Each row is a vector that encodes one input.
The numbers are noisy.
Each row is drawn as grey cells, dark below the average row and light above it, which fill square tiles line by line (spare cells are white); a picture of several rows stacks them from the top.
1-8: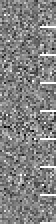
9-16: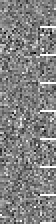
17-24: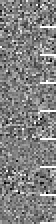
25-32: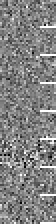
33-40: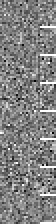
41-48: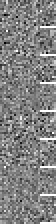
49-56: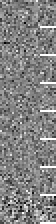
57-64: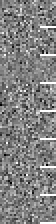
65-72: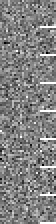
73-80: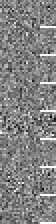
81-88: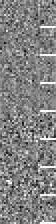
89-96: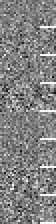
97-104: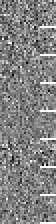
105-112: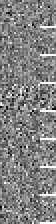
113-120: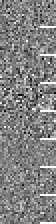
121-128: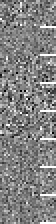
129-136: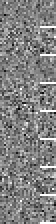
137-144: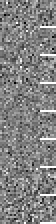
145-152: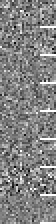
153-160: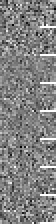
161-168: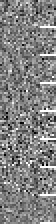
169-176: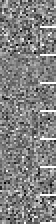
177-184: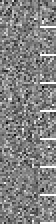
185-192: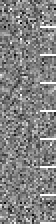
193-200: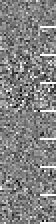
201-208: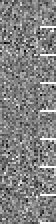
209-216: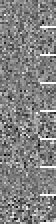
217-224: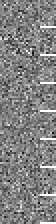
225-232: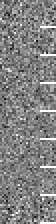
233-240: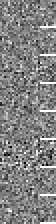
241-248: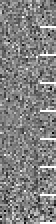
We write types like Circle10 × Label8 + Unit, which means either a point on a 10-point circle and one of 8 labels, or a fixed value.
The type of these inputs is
Label9 × Line5 × (Tree9 + Unit).
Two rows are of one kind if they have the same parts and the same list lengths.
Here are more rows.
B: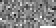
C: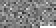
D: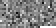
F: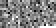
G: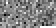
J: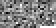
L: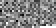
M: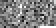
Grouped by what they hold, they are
B, D, J, M
C, F, G, L

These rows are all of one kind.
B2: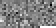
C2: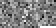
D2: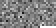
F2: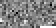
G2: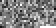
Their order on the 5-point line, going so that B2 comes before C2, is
B2, G2, D2, F2, C2.
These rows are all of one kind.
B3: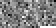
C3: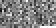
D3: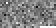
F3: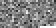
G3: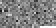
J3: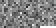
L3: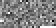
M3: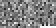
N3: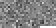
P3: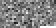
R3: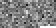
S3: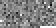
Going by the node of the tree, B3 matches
F3, M3, N3 and S3.
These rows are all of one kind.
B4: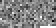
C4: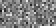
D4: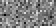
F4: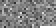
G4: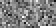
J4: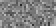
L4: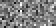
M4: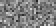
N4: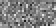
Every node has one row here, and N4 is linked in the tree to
F4.
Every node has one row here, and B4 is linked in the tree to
C4.
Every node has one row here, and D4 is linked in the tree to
F4, G4 and J4.
